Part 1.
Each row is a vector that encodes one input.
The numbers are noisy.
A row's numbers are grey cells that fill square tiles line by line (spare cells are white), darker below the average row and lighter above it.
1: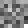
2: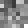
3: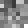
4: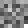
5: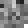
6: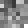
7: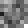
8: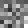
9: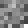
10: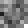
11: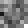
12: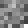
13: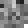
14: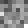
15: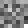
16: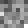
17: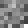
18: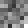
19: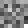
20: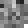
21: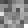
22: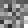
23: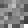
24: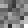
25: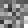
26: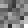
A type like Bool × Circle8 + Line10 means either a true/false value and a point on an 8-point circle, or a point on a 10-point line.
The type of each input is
Bool × Bool × Bool.
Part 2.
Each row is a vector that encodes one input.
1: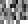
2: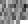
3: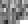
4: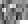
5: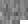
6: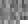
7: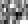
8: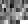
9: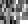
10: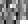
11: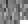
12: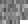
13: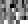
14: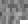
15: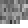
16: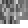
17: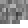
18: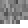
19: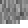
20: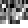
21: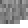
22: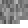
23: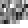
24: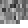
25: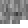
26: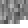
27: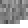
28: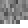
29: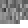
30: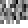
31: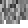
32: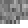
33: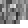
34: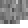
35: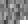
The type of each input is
Line7.
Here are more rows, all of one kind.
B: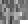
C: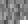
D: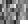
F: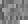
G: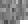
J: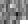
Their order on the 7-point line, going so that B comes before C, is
G, B, F, D, J, C.
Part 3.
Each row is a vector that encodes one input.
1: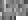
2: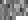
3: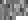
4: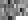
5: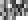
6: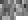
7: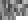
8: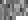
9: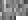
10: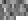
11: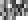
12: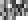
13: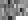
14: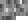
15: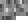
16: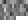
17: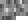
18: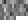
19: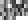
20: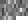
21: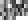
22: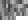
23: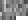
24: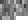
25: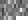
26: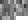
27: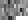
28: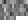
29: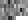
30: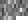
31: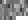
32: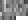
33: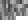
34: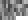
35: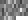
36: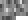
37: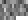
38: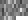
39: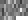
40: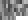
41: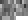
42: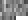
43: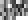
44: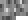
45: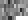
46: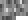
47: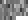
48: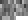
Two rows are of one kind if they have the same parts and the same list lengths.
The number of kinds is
2.
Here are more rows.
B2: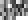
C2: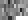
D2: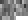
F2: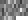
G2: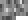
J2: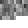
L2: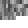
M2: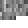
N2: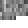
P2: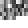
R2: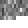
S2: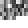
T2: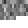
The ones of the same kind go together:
B2, P2, S2
C2, D2, F2, G2, J2, L2, M2, N2, R2, T2

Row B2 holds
a fixed value.
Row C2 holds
three true/false values.
